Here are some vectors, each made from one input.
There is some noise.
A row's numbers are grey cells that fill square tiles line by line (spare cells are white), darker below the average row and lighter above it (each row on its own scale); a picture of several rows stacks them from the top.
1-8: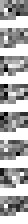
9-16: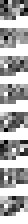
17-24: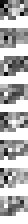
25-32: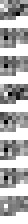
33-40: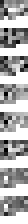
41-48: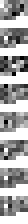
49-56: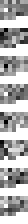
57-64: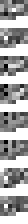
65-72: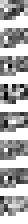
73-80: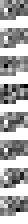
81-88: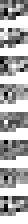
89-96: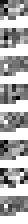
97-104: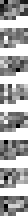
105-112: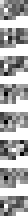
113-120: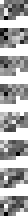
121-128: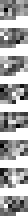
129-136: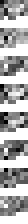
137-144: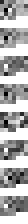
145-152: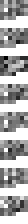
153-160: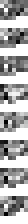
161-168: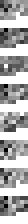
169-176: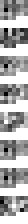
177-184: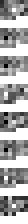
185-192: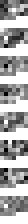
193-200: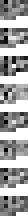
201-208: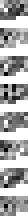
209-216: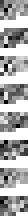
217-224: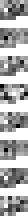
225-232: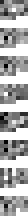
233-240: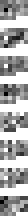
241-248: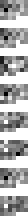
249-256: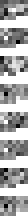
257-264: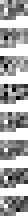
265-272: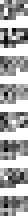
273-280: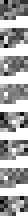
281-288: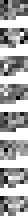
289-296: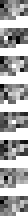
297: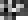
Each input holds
either four true/false values, or a list of up to two points on a 7-point line.
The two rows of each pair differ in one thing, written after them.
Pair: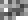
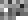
the place on the 7-point line in item 1 of the list
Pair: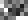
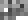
the place on the 7-point line in item 2 of the list
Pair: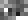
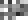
the place on the 7-point line in item 1 of the list
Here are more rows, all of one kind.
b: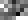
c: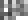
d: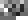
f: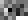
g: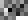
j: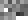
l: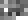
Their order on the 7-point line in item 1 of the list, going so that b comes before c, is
b, l, c, f, g, d, j.
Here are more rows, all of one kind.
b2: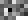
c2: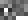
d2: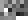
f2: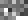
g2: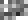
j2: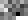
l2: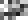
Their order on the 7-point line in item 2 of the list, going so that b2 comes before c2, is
g2, j2, d2, l2, f2, b2, c2.
